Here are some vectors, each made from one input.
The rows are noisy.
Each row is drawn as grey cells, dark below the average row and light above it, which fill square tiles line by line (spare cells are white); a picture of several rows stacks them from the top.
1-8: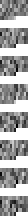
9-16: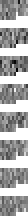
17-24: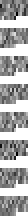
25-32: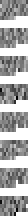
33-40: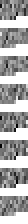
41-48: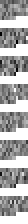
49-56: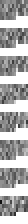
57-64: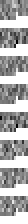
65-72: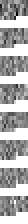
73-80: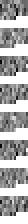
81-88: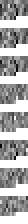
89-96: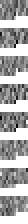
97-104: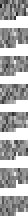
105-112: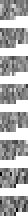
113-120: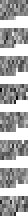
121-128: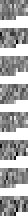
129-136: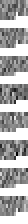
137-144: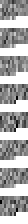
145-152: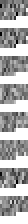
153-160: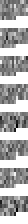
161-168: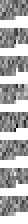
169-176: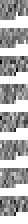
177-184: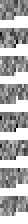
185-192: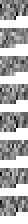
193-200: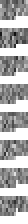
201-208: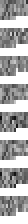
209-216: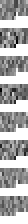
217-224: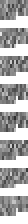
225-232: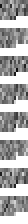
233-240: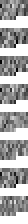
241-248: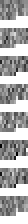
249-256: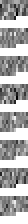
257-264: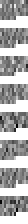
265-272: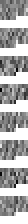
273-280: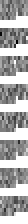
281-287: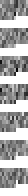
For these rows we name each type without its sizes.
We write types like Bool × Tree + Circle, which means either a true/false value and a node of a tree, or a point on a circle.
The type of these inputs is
(Circle + Unit) × (Tree + Unit).
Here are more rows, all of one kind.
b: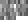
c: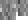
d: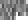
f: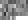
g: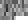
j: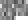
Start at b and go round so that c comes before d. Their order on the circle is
b, c, d, j, g, f.
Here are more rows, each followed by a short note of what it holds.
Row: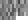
a point on a circle and a node of a tree
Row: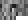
a fixed value
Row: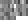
a point on a circle and a node of a tree
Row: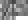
a point on a circle and a node of a tree
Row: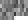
a point on a circle
